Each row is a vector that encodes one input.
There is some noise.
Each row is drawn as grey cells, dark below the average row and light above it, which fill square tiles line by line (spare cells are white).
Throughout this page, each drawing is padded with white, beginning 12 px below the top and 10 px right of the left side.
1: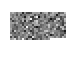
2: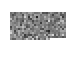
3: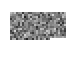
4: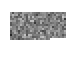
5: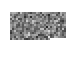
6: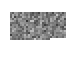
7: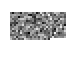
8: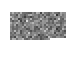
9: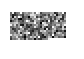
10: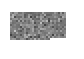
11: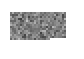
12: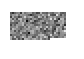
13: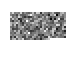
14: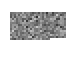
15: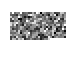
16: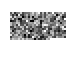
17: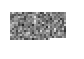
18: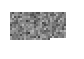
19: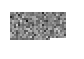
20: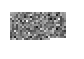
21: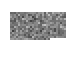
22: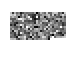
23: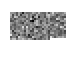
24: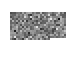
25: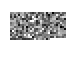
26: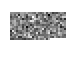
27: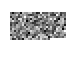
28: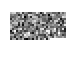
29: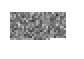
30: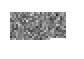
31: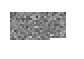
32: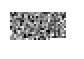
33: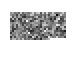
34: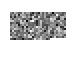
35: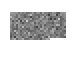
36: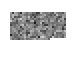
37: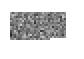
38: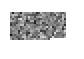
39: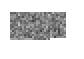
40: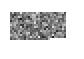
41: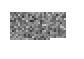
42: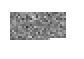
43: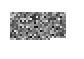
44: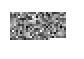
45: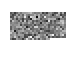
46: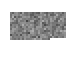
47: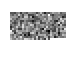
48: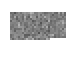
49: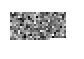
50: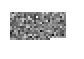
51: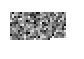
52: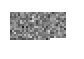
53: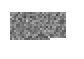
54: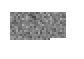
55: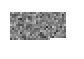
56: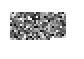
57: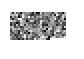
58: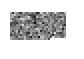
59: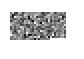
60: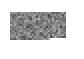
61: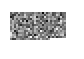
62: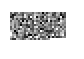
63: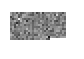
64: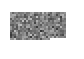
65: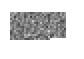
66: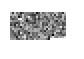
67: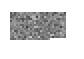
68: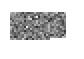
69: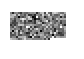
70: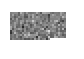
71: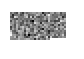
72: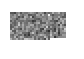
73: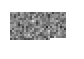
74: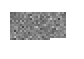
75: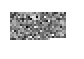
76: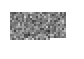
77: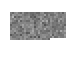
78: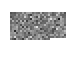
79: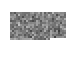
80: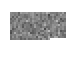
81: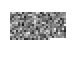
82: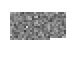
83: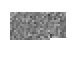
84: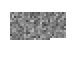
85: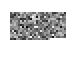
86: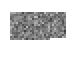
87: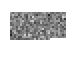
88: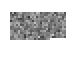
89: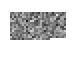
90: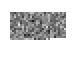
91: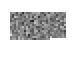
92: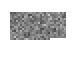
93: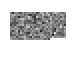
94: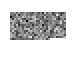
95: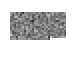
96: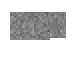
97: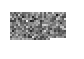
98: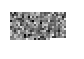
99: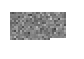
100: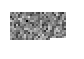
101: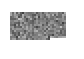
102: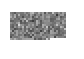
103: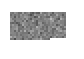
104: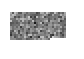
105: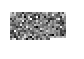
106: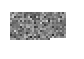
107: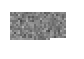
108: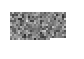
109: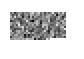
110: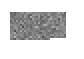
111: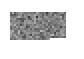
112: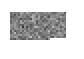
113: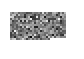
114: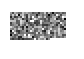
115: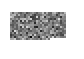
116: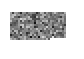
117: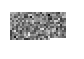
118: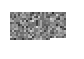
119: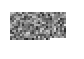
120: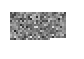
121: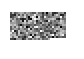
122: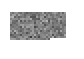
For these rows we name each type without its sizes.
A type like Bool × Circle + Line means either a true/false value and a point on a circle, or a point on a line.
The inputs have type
Bool × Bool × Bool + Line.
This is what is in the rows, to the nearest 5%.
About 20% of them hold a point on a line. The rest hold three true/false values.
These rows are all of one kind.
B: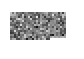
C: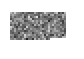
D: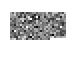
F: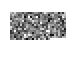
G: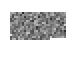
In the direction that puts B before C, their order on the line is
B, G, D, F, C.
